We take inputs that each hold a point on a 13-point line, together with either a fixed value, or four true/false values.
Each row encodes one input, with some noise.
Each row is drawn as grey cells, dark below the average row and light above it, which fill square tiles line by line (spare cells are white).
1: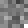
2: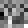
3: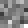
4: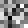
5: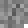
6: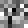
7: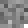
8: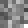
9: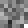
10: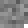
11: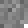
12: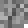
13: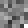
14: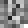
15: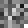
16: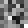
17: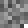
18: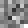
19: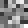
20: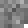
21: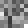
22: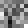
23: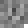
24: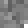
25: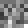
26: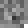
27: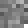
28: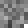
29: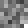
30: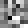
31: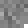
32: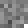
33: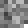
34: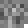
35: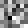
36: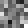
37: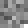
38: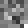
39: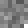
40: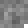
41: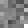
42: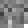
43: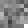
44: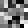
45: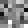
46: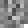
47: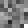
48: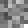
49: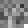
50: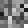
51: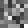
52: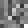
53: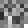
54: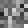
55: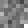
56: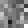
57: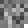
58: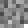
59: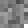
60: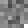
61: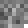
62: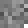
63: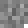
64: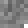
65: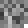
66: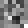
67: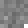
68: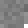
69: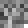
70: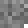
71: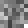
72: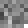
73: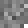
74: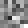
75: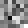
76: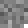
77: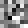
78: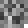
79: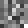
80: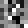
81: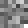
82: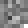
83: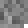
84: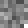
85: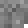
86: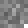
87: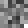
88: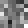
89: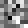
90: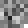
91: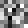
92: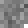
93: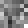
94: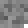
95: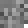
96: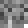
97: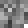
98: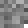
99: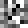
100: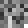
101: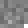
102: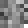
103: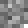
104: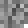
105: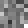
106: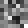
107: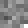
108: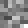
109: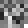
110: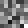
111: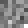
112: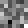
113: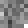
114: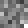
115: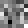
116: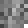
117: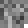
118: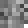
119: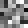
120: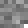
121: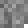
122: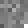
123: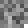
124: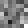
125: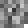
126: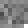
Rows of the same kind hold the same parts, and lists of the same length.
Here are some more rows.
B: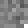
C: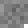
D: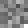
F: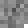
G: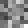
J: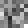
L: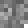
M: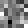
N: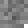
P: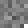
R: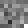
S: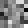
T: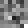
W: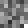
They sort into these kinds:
B, C, D, F, G, J, L, M, N, T
P, R, S, W

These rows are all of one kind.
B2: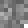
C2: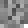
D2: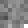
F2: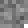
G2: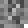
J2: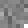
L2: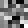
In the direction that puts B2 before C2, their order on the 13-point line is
F2, B2, C2, L2, J2, G2, D2.
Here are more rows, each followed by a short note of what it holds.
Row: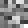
a point on a 13-point line
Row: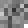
a point on a 13-point line and four true/false values
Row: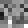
a point on a 13-point line and four true/false values
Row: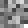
a point on a 13-point line
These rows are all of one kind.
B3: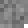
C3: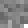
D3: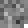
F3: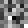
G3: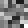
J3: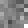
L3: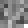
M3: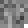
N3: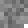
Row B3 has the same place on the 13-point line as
D3, L3 and M3.
